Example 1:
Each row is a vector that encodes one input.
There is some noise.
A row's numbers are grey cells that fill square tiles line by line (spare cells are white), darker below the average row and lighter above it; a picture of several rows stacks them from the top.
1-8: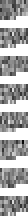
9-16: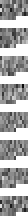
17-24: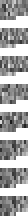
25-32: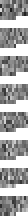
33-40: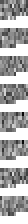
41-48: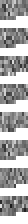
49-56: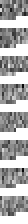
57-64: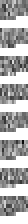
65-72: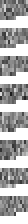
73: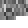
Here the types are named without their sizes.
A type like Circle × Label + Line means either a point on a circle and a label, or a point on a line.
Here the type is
Label.
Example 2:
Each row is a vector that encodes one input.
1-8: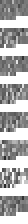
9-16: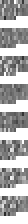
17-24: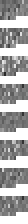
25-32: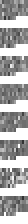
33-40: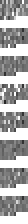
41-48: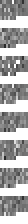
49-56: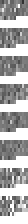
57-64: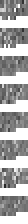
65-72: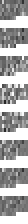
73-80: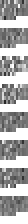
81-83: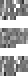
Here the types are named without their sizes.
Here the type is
Circle + Unit.
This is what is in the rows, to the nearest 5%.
About 95% of them hold a point on a circle. The rest hold a fixed value.
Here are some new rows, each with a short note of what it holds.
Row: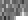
a fixed value
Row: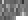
a fixed value
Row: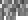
a point on a circle
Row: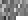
a point on a circle
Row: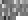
a point on a circle
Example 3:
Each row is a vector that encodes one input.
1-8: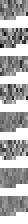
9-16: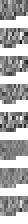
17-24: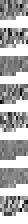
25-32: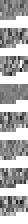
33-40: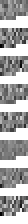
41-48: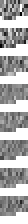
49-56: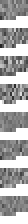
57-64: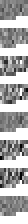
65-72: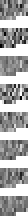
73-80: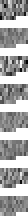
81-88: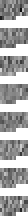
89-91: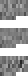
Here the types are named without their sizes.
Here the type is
Line.
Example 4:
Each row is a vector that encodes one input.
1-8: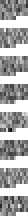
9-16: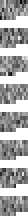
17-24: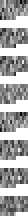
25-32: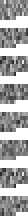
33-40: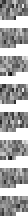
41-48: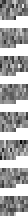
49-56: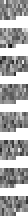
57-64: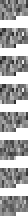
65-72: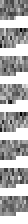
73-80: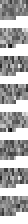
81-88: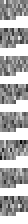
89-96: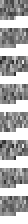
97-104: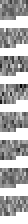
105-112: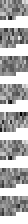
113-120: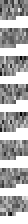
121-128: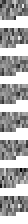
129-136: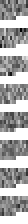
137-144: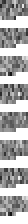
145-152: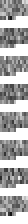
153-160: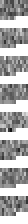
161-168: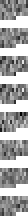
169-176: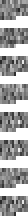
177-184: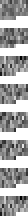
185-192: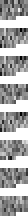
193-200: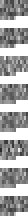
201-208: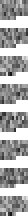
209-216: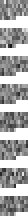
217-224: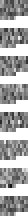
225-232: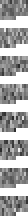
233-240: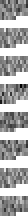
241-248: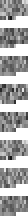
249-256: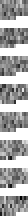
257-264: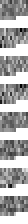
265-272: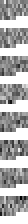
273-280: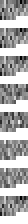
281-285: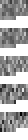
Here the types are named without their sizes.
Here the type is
Tree.
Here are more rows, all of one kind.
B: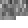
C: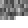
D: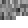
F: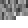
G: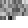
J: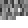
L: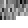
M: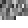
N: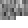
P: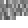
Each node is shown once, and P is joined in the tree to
L and N.
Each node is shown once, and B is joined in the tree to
C, F and N.
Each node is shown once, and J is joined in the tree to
C and M.
